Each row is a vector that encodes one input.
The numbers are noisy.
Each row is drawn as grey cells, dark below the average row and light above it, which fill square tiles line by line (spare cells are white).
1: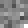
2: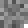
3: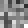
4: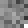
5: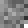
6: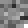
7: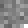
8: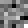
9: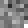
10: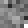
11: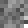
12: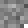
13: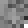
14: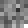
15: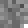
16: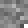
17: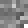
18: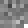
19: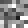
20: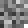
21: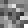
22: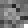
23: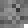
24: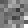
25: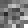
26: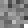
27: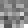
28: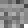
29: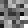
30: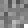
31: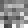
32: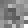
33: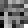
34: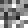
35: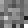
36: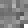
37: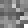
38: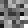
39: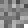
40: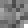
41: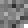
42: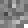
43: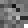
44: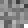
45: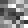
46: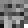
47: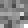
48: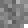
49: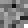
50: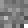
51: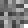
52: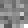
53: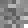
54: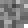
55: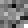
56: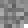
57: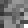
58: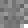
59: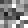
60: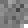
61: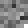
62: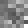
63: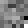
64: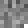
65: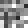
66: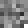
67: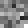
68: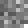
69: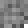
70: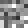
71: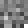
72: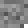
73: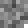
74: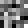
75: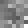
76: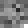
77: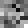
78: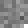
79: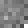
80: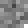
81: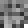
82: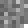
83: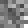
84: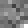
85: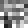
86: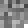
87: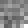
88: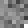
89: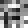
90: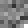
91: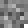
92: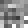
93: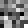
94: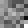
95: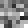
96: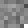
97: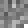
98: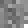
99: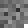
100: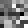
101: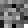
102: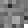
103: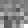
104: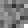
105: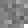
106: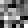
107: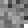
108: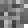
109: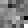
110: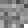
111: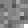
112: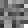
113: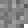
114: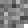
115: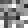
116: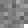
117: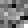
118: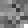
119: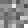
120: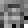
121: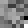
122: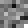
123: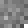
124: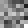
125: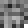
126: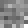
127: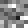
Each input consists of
either a point on a 5-point line and a point on a 7-point line, or a point on an 11-point line.
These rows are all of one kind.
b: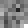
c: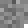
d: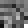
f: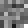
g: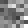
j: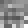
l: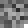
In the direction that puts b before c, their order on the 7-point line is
l, g, f, j, b, d, c.
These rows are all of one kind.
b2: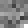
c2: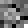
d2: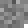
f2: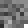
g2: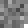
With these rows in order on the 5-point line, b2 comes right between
d2 and g2.
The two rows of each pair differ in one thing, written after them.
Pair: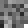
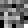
the place on the 7-point line
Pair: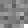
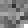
the place on the 5-point line
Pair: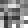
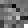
the place on the 5-point line
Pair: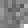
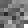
the place on the 5-point line
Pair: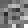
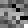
the place on the 7-point line
